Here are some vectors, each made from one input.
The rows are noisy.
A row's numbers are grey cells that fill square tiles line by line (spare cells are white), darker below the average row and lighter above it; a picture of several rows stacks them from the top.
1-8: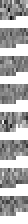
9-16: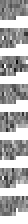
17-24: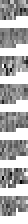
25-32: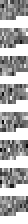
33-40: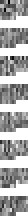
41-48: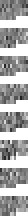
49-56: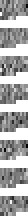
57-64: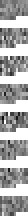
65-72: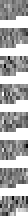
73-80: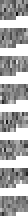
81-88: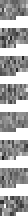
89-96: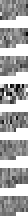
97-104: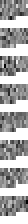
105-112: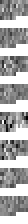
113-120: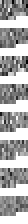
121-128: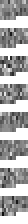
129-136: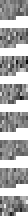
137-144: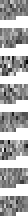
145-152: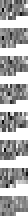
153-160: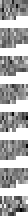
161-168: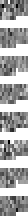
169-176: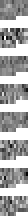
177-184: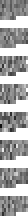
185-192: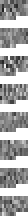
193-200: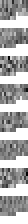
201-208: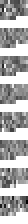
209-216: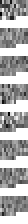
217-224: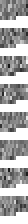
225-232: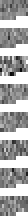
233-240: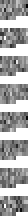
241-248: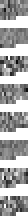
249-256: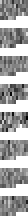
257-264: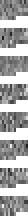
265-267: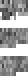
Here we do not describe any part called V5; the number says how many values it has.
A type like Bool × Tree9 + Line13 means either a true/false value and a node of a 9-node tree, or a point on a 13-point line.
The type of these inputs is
(Bool × Bool × Bool + Unit) × Line11 + V5.
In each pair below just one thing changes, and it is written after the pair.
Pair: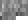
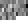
one of the three true/false values
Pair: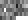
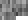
one of the three true/false values
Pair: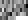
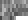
the place on the 11-point line
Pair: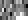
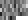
one of the three true/false values
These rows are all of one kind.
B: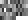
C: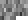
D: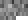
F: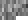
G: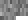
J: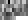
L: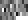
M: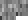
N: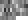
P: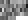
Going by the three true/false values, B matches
G and M.
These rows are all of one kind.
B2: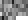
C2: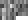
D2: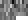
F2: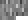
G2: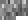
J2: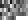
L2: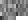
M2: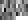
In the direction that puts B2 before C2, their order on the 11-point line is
M2, D2, J2, B2, F2, L2, G2, C2.
